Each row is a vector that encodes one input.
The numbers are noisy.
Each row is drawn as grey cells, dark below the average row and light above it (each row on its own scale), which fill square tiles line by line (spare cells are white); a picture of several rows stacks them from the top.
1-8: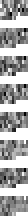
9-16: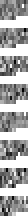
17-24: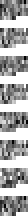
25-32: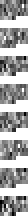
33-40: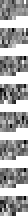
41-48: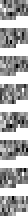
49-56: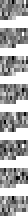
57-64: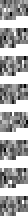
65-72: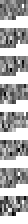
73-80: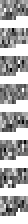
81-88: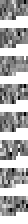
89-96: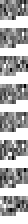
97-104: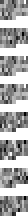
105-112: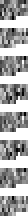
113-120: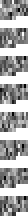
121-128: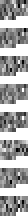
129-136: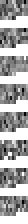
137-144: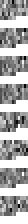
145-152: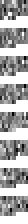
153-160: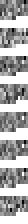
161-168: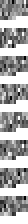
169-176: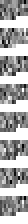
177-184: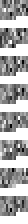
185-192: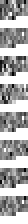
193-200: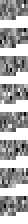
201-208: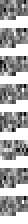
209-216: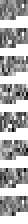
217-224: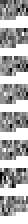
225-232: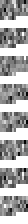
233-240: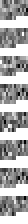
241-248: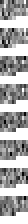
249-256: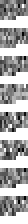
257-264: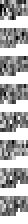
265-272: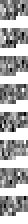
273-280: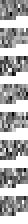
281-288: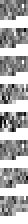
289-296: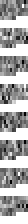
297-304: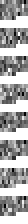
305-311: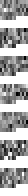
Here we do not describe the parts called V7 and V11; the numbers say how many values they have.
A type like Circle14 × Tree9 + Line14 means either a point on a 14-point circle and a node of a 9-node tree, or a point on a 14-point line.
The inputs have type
(Bool × Circle8 + Label8) × V11 + V7.
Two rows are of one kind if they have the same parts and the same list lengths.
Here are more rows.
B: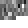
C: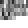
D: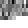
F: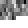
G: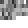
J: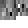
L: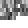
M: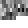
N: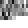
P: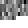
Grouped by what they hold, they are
B, F, P
C, D, G, N
J, L, M

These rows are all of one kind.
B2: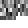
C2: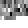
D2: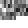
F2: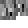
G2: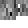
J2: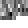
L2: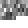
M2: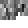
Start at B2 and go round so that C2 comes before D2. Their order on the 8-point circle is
B2, C2, G2, F2, M2, D2, L2, J2.
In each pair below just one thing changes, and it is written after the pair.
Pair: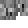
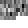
the true/false value
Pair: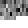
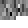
the true/false value
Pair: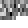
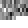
the true/false value
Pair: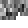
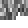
the place on the 8-point circle
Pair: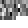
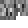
the place on the 8-point circle
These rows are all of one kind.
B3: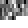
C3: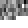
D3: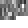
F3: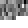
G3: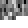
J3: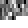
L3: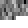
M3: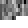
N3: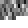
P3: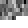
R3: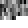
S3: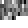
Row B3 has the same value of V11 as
G3, J3, M3 and P3.
